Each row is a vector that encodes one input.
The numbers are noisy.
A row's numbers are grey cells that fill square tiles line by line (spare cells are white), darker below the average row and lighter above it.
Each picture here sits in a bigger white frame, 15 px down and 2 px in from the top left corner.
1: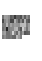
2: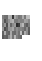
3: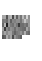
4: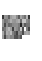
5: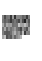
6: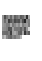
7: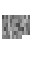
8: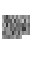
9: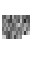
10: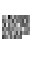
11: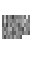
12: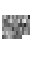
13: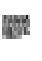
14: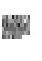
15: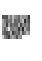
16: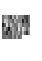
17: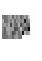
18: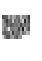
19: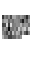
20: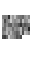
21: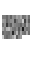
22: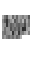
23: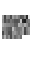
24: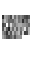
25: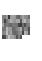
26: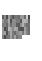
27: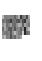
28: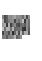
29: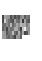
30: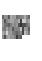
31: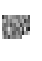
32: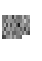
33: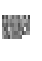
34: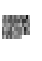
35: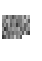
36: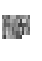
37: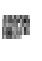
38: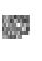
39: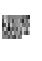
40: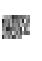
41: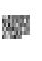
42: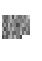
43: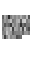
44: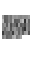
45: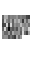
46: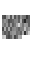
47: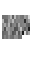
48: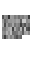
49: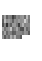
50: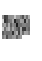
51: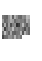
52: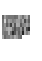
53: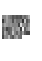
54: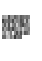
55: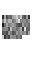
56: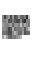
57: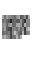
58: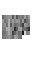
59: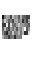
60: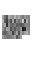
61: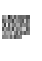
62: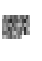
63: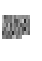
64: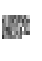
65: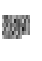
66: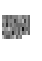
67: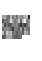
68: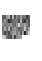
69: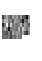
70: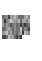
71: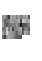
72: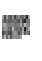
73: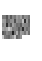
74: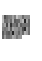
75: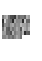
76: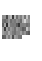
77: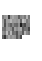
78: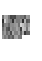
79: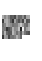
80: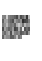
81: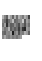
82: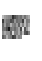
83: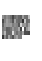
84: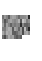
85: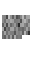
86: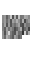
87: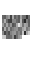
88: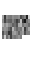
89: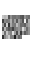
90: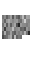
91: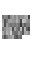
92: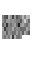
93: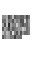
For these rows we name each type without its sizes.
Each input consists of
a label, a node of a tree and a true/false value.
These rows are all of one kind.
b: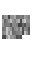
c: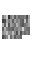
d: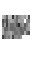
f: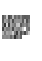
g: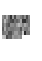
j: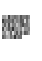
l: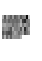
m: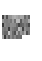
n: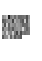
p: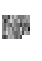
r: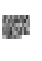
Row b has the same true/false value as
d, m and p.
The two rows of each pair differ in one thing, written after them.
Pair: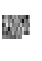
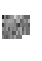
the true/false value
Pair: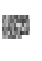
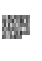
the label
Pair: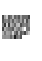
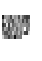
the label
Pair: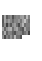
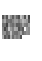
the node of the tree
